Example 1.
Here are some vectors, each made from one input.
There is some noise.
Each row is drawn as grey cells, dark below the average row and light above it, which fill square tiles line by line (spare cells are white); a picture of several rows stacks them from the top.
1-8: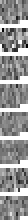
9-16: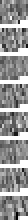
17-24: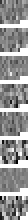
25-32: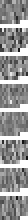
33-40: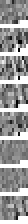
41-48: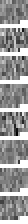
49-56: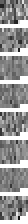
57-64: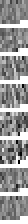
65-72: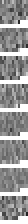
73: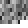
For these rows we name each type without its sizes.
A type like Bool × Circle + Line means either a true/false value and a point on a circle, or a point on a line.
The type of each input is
Bool × Tree.
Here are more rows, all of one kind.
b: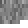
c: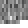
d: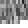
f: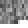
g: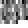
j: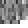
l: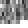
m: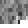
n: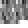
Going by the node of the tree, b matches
f and l.
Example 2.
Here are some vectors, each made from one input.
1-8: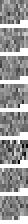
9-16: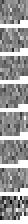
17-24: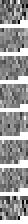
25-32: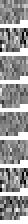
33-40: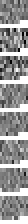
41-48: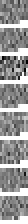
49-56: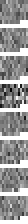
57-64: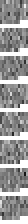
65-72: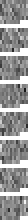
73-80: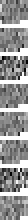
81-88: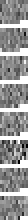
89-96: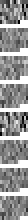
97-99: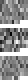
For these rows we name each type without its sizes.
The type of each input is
Bool × Bool × Bool × Bool + Line.
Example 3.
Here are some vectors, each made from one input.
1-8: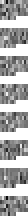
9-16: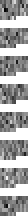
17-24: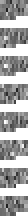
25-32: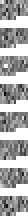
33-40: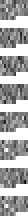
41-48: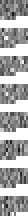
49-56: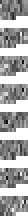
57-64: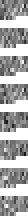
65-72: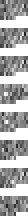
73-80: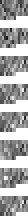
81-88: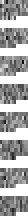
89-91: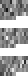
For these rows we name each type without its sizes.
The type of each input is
(Bool × Bool × Bool × Bool + Unit) × Line.
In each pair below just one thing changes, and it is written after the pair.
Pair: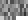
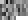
the place on the line
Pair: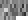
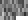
the place on the line
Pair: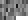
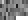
the place on the line
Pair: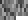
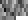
one of the four true/false values
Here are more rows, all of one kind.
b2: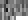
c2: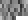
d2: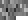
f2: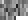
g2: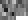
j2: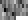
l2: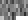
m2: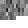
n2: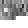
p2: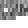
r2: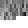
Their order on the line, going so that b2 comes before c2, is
d2, f2, m2, b2, g2, j2, l2, c2, r2, n2, p2.
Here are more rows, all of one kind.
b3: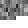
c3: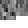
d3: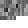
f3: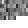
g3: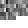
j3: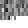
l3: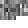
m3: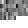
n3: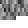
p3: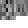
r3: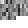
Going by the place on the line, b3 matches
l3, m3 and r3.
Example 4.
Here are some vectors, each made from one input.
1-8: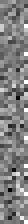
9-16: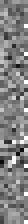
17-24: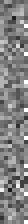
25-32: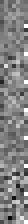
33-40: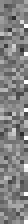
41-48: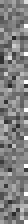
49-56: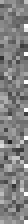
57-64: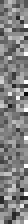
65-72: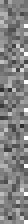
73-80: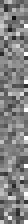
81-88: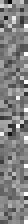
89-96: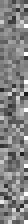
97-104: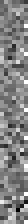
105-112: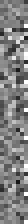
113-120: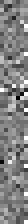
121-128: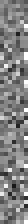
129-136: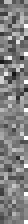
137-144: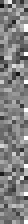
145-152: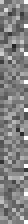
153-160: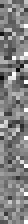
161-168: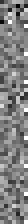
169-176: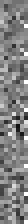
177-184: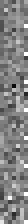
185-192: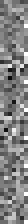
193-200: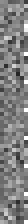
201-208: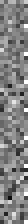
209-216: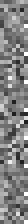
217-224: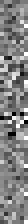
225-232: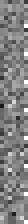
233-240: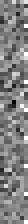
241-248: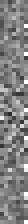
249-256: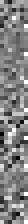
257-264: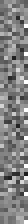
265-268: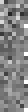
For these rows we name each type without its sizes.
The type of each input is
(Circle + Unit) × Label.
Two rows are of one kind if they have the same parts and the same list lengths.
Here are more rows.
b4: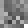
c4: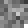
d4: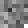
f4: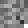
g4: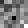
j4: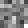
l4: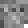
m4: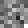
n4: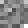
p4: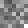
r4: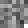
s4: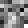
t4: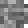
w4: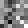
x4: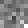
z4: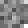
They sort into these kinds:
b4, d4, g4, l4, n4, p4, s4, t4, w4, x4, z4
c4, f4, j4, m4, r4

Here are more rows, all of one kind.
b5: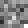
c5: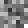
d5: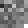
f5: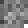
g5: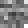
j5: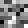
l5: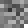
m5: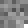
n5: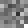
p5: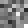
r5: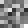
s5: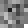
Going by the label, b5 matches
m5 and r5.
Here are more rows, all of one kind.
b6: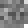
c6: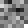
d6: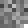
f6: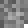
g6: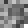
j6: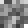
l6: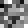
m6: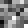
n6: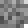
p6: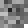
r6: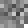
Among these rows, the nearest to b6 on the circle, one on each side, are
g6 and j6.
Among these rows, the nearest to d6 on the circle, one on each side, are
l6 and m6.
